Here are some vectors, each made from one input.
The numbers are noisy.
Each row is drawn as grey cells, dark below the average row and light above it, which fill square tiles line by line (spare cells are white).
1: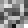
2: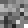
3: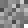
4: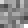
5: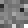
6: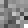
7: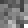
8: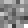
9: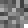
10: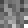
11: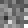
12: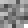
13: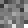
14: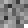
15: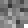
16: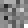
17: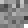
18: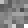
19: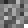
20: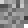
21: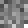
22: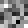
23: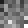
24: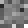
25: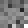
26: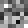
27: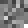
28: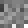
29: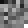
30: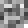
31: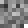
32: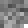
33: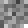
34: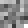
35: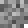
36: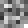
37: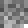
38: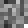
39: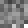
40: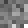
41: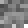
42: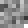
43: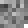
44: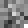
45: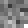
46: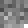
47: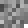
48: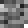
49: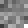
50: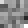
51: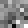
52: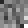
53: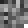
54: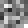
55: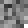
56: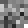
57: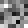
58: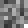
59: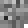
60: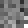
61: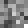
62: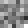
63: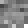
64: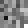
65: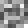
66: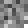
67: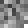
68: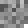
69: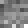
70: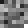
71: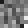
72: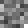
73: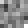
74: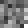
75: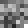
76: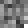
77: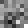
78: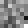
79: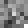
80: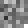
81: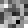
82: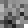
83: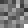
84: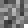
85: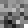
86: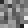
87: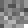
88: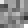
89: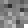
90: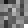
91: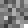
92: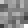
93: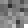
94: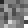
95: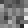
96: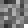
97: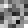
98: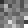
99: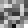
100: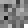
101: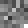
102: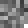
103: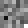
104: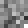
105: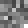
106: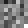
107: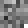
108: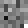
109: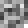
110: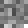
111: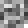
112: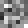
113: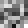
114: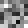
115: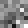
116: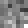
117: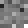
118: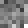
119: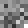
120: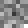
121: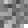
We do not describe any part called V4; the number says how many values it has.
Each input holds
a point on a 5-point circle, together with a list of up to two items, each a true/false value and a value of V4.
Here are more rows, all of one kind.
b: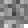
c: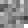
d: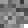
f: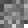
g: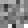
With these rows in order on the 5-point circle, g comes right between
b and c.
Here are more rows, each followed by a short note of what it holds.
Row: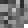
a point on a 5-point circle, together with a list of one item
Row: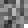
a point on a 5-point circle, together with a list of one item
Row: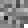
a point on a 5-point circle, together with a list of two items
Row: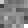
a point on a 5-point circle, together with a list of two items
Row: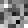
a point on a 5-point circle, together with the empty list
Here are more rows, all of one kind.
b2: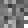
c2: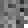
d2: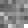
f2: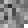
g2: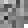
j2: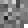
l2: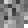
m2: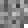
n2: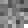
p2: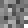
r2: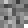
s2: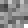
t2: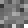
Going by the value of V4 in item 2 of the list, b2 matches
c2, j2 and t2.
